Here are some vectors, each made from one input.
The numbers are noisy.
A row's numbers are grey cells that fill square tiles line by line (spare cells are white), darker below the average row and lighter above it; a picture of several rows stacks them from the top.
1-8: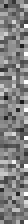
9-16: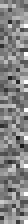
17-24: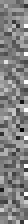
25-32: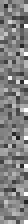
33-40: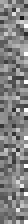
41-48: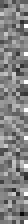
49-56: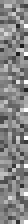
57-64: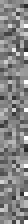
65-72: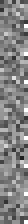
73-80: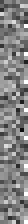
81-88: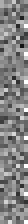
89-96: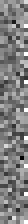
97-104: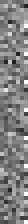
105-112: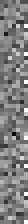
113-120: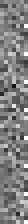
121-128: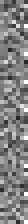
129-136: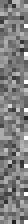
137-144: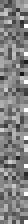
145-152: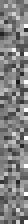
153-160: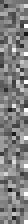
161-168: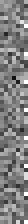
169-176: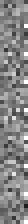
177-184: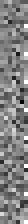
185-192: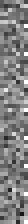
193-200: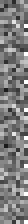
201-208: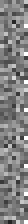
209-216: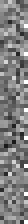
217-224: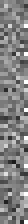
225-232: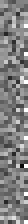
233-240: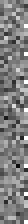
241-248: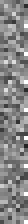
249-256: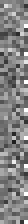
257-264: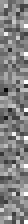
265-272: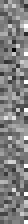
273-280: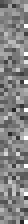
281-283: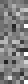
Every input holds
a point on a 12-point line and a true/false value.
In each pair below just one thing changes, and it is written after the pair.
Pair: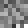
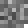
the place on the 12-point line
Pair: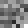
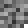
the true/false value
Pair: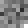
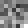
the place on the 12-point line
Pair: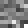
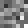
the place on the 12-point line
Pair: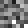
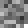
the place on the 12-point line
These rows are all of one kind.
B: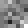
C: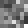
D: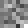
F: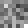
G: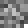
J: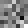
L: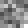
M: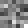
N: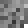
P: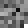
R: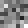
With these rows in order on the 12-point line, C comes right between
M and R.
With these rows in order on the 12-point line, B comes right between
L and N.
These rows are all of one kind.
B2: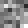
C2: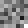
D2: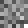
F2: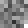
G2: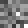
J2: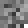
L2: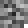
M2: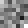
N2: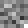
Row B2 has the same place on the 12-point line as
D2 and G2.
